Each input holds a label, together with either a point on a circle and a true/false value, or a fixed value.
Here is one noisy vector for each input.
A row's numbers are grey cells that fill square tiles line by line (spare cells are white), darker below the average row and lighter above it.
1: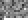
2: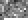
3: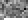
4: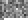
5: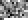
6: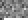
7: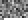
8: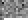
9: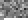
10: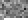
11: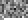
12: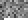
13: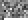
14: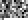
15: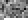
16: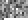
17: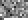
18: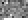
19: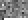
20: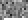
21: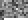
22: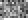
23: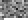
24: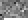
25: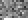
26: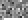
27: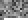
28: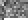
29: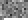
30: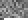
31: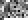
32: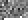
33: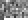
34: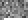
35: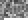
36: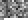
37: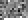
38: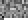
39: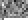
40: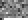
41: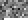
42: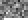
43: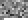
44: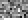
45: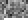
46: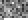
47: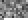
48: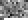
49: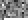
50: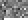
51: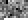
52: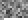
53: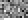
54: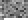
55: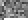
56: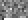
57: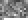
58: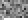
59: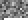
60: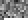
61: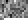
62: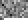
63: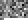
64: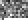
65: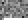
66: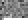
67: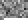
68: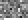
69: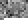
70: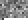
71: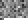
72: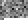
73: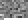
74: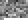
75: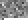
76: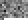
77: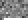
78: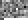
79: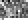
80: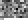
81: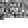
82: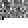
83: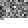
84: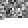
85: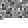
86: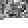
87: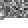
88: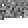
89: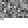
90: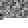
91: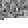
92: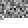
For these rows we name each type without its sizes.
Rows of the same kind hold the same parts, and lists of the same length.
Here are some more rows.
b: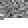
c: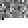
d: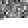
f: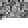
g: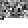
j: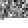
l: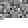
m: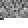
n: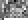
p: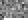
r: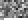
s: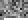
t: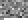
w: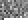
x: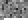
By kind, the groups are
b, l, r, t, x
c, d, f, g, j, m, n, p, s, w

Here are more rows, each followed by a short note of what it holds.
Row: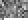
a point on a circle, a label and a true/false value
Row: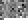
a point on a circle, a label and a true/false value
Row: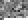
a point on a circle, a label and a true/false value
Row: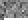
a point on a circle, a label and a true/false value
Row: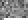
a point on a circle, a label and a true/false value
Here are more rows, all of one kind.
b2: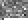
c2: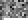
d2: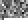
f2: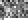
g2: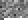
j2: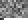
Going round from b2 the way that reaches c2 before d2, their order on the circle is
b2, f2, c2, g2, d2, j2.
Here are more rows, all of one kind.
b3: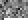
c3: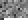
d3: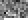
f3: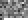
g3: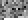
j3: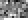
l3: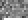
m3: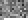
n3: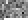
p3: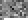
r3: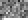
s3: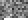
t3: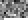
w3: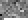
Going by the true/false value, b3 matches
c3, g3, n3 and s3.
